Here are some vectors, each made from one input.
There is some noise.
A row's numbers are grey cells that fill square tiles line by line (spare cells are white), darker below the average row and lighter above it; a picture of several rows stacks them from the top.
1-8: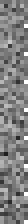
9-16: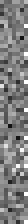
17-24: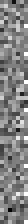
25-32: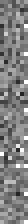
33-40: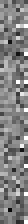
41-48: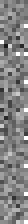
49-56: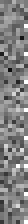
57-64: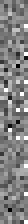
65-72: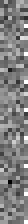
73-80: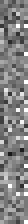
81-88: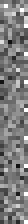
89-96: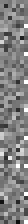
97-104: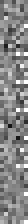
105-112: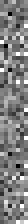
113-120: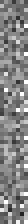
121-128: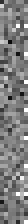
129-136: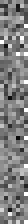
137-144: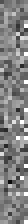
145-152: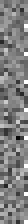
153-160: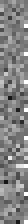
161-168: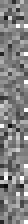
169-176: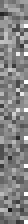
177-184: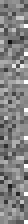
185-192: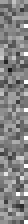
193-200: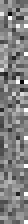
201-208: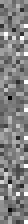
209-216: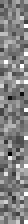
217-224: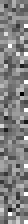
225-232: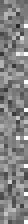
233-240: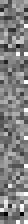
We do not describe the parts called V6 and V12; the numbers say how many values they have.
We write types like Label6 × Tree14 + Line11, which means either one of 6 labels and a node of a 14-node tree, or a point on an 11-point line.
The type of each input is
(Bool × Bool × Bool × Bool + Line7) × V6 × V12.
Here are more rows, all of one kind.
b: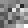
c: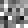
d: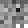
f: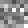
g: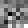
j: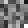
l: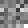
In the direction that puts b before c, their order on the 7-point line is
j, g, l, b, d, c, f.
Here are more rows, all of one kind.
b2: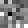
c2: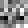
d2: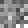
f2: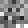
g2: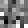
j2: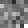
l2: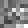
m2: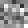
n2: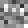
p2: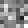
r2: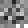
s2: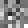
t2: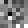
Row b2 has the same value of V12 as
g2, m2 and n2.
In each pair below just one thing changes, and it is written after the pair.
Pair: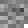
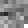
the value of V6
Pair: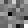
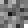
one of the four true/false values
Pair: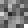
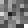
the value of V12
